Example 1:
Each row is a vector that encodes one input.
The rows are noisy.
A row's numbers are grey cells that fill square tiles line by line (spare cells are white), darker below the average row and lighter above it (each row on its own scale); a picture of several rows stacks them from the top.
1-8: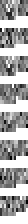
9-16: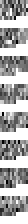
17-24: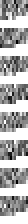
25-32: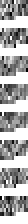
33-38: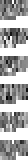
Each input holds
one of 5 labels and a true/false value.
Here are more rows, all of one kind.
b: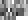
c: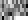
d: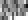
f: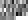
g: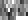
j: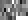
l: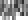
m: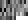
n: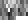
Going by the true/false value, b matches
d and f.
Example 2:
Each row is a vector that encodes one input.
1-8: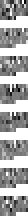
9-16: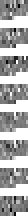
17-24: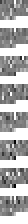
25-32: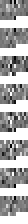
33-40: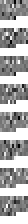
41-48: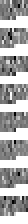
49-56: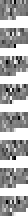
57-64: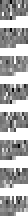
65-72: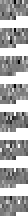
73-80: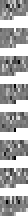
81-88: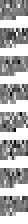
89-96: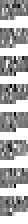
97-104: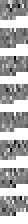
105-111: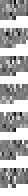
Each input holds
either a fixed value, or two labels (each one of 5).
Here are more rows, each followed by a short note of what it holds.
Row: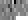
a fixed value
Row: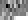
two labels (each one of 5)
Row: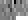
a fixed value
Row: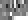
two labels (each one of 5)
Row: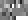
two labels (each one of 5)
